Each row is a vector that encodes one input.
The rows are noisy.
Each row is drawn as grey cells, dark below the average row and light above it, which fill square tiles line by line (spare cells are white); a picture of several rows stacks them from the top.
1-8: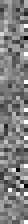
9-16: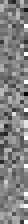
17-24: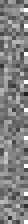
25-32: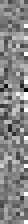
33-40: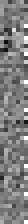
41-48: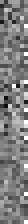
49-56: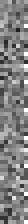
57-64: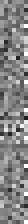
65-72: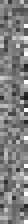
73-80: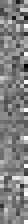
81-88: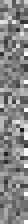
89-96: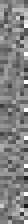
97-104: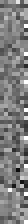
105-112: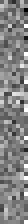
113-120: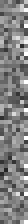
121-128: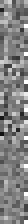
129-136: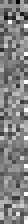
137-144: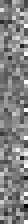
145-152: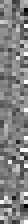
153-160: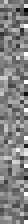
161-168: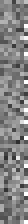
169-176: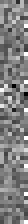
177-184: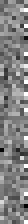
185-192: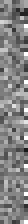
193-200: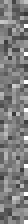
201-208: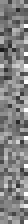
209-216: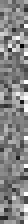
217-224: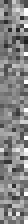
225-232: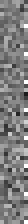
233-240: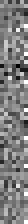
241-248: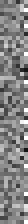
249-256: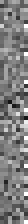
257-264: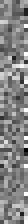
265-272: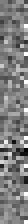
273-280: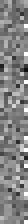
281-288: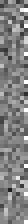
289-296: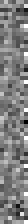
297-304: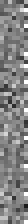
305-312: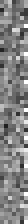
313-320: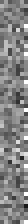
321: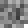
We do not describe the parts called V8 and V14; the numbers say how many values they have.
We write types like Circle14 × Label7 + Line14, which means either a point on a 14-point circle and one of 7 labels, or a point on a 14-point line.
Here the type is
Bool × (Line9 × V14 + V8).
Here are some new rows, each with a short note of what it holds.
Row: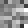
a true/false value and a value of V8
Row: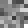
a true/false value and a value of V8
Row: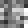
a true/false value and a value of V8
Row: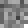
a point on a 9-point line, a true/false value and a value of V14
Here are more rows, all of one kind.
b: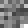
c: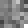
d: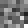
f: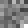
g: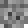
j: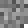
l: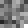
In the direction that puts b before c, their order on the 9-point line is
j, d, f, b, c, l, g.
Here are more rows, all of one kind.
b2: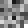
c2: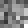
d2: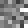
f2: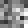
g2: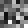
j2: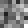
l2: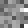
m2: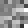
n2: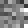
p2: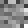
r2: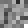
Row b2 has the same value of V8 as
c2, f2 and g2.
